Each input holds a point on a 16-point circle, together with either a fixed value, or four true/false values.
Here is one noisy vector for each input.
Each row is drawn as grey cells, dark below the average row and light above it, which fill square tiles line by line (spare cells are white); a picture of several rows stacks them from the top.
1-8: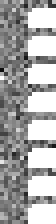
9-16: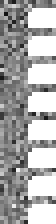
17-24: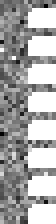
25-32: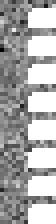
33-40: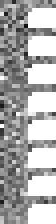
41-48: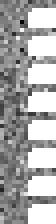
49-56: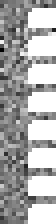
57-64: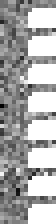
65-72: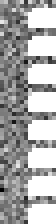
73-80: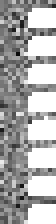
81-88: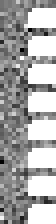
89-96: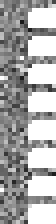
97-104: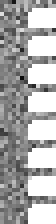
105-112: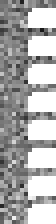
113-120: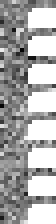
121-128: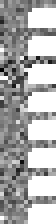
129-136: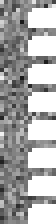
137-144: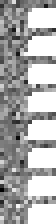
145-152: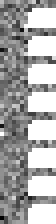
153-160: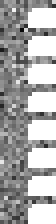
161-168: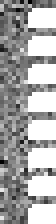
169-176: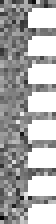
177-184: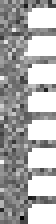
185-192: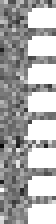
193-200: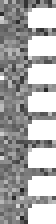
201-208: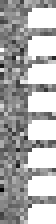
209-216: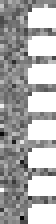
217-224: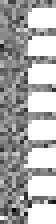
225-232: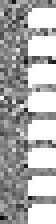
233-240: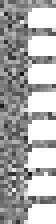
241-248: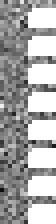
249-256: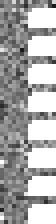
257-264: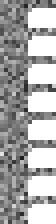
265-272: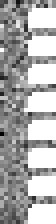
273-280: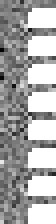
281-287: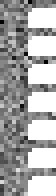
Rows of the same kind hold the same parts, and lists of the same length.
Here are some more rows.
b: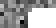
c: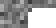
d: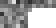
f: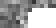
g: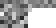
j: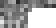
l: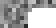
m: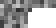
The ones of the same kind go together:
b, c, d, f, j, m
g, l

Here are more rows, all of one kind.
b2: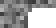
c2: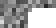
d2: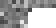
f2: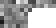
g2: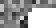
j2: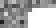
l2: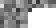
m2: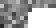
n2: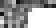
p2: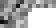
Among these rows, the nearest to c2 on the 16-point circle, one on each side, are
m2 and p2.
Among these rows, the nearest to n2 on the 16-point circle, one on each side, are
f2 and l2.
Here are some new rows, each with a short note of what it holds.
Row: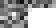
a point on a 16-point circle
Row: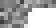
a point on a 16-point circle and four true/false values
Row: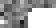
a point on a 16-point circle and four true/false values
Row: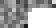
a point on a 16-point circle
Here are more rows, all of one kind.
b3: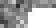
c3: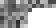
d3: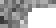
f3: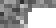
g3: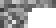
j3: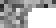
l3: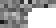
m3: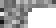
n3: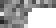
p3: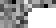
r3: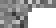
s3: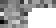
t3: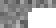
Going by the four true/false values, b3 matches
c3, d3 and f3.
